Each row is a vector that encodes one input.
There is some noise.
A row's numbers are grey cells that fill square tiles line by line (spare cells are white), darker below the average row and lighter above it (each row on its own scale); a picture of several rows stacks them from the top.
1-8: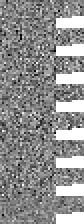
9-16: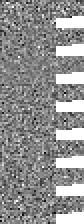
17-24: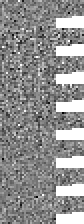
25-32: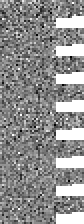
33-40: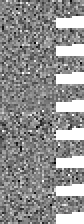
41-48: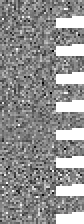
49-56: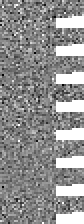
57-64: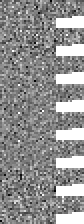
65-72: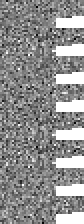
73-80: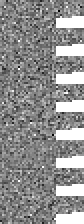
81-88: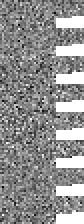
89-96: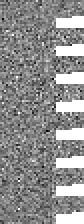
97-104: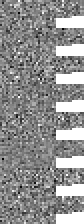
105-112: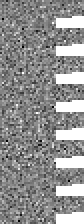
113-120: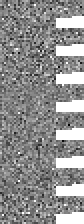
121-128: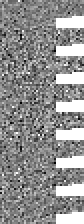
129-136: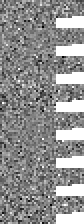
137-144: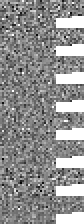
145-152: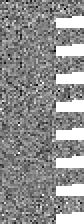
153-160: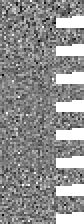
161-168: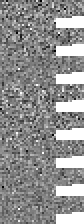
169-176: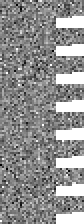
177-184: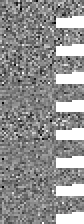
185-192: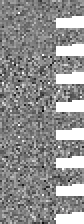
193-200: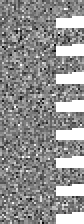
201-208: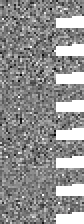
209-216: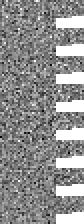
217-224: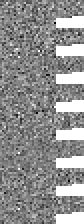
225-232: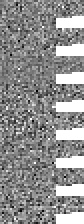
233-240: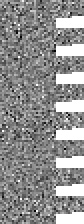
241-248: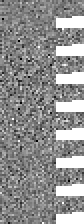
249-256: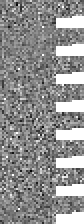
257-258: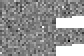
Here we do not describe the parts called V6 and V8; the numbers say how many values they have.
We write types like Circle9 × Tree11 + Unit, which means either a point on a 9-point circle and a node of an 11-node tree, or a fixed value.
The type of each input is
Circle5 × Line7 × V8 + Line11 × V6.
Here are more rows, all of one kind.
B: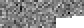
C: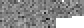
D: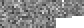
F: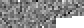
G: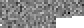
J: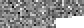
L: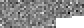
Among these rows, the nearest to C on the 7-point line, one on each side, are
J and L.
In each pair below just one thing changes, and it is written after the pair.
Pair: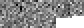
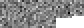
the place on the 7-point line
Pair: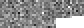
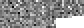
the place on the 5-point circle
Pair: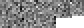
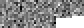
the place on the 5-point circle
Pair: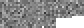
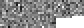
the place on the 7-point line
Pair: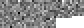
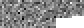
the value of V8
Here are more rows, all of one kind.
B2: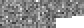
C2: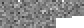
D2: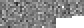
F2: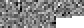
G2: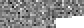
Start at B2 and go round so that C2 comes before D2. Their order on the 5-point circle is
B2, G2, C2, F2, D2.
